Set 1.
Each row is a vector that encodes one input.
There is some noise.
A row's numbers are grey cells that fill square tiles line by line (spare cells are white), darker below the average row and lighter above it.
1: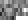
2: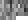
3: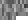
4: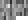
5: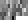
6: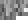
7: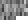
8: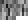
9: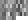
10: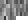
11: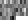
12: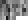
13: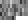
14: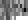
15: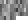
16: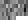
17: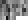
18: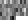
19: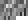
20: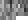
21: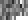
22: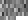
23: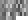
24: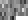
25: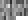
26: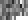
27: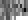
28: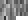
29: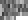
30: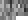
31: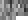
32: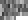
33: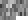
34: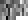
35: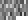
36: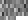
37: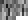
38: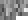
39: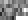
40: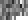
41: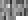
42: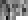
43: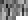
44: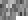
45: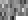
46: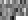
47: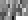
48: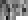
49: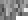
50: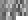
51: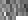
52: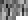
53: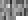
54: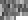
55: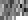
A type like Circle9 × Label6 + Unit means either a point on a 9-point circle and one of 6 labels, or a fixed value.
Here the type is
Label5 × Line6.
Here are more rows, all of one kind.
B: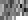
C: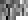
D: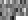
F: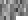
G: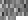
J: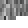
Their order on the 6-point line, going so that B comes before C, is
D, F, J, G, B, C.
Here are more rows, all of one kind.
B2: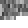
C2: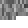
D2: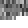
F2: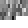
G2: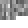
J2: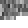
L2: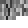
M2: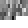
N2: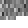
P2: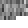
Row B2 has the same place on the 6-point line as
D2 and J2.
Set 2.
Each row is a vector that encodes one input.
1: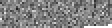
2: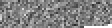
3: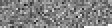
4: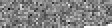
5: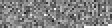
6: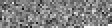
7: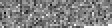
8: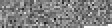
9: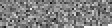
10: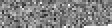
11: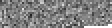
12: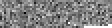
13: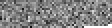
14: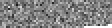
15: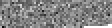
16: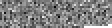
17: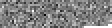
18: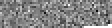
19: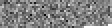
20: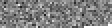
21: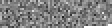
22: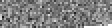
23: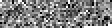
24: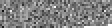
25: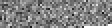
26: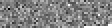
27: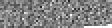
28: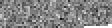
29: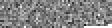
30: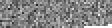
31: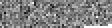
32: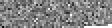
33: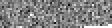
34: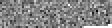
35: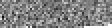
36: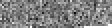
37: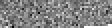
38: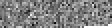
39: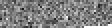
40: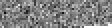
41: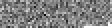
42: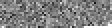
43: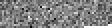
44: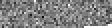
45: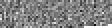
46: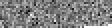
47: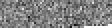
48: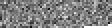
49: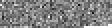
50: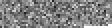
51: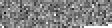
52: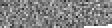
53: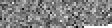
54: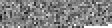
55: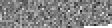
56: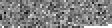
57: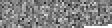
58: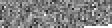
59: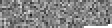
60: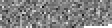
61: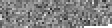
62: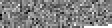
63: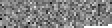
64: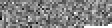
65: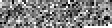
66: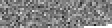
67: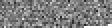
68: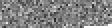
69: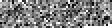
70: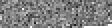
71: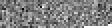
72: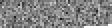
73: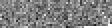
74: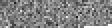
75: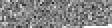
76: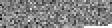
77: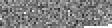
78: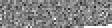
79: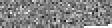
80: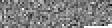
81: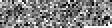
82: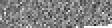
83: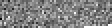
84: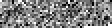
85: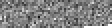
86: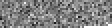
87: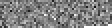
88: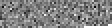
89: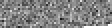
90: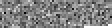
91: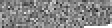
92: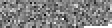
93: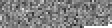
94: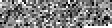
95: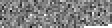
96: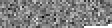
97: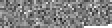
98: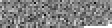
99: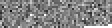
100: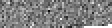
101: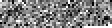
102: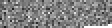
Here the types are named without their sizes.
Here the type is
List(Line).
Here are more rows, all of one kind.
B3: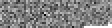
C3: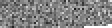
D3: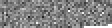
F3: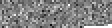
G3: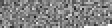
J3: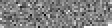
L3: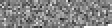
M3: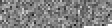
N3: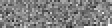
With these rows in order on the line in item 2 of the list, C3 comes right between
G3 and L3.
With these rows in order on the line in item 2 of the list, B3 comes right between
L3 and M3.
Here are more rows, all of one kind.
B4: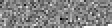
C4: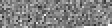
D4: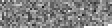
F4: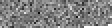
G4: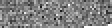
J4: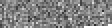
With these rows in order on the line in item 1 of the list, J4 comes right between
B4 and C4.
